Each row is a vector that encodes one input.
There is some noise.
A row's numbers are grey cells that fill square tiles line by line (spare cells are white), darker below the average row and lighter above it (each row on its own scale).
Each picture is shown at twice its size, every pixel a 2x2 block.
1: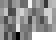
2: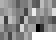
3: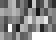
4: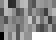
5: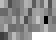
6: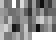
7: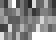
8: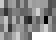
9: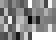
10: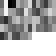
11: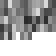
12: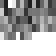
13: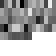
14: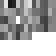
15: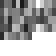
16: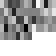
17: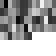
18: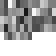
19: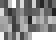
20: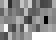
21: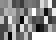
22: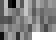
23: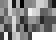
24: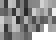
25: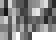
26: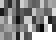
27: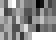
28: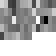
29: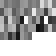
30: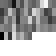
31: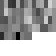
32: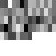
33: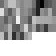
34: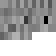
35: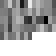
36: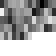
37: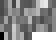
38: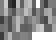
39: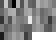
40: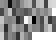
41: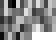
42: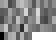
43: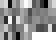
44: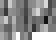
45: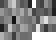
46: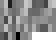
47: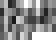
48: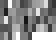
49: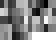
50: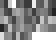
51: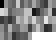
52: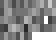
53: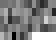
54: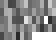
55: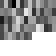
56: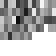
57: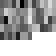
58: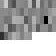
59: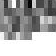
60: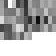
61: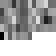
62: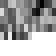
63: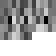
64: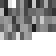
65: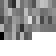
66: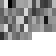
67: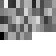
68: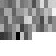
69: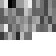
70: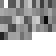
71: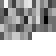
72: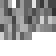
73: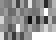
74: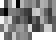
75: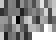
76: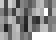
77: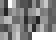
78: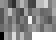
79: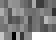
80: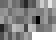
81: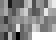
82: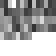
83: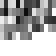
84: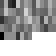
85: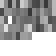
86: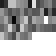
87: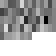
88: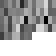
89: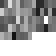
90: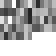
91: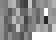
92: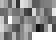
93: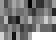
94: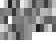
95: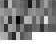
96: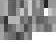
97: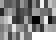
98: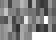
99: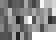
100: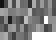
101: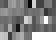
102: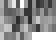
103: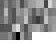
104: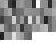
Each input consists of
either one of 6 labels, or one of 9 labels and a true/false value.
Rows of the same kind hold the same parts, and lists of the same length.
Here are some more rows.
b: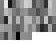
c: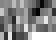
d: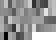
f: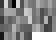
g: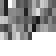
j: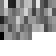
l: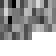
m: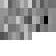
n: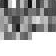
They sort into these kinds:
b, d, f, g, j, l, m
c, n

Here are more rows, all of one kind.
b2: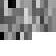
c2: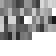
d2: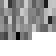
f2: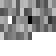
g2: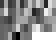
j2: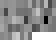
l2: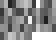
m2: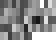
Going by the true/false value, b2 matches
j2 and l2.
